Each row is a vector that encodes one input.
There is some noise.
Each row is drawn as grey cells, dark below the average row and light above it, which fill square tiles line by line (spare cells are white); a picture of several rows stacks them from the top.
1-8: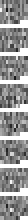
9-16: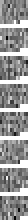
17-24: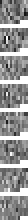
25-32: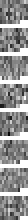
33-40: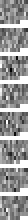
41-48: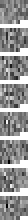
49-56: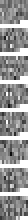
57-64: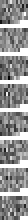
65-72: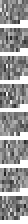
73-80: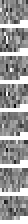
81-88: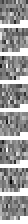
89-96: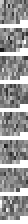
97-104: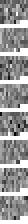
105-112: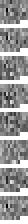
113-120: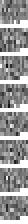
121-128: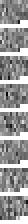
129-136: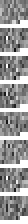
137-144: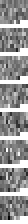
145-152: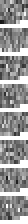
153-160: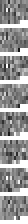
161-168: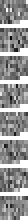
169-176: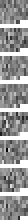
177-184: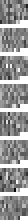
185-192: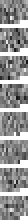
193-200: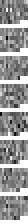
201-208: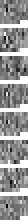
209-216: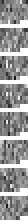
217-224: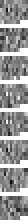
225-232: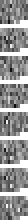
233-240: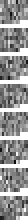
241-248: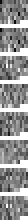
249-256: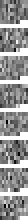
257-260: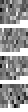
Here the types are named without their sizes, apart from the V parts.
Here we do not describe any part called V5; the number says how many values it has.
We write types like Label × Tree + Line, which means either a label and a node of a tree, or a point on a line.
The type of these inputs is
(Circle + Label) × (Line + V5).
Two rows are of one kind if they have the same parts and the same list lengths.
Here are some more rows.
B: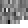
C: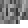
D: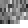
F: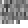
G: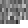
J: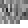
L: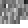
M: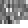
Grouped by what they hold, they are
B, M
C, F, J
D
G, L

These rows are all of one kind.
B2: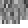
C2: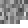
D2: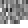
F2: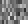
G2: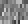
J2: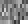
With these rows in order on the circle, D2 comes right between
C2 and J2.
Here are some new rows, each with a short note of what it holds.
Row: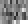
a label and a point on a line
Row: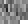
a label and a point on a line
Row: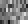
a point on a circle and a value of V5
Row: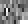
a point on a circle and a value of V5
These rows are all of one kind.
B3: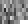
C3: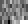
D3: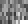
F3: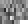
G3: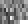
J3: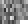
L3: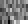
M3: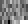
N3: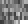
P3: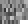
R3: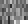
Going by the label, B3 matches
C3, D3 and M3.
